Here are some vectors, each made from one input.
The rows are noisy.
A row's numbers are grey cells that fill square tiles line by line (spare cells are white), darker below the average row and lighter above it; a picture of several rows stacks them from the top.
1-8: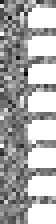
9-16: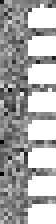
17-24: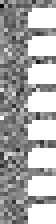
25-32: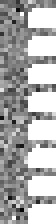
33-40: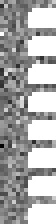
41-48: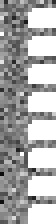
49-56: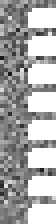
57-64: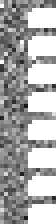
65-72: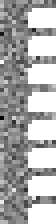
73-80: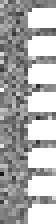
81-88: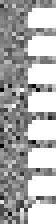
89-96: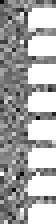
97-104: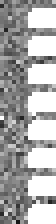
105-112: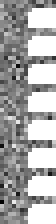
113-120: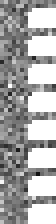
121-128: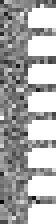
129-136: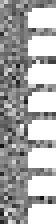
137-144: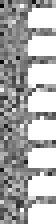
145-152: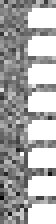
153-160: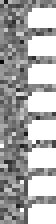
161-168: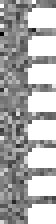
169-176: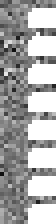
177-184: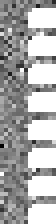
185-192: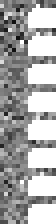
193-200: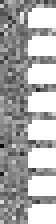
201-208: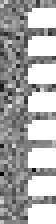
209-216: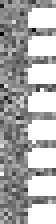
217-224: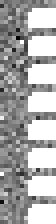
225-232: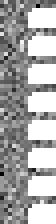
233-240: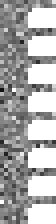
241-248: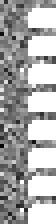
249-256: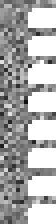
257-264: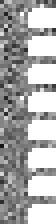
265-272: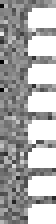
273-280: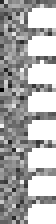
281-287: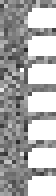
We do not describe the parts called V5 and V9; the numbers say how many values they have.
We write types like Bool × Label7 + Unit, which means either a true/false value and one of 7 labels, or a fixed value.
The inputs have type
(Label8 × Line6 + V9) × V5 + Line10.
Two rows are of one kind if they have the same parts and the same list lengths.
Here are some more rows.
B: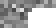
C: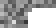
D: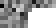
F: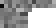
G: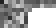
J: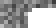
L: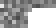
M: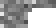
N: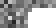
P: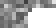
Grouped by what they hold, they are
B, D, F, N, P
C, J, L, M
G

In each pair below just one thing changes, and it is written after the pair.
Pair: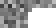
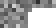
the label
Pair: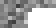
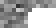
the label
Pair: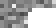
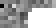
the place on the 6-point line
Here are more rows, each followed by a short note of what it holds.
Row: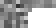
one of 8 labels, a point on a 6-point line and a value of V5
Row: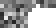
a point on a 10-point line
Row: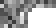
a point on a 10-point line
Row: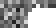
a point on a 10-point line
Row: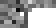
a point on a 10-point line
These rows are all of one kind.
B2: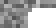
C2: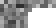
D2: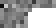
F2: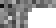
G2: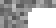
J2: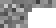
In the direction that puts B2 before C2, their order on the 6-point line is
D2, B2, J2, C2, G2, F2.
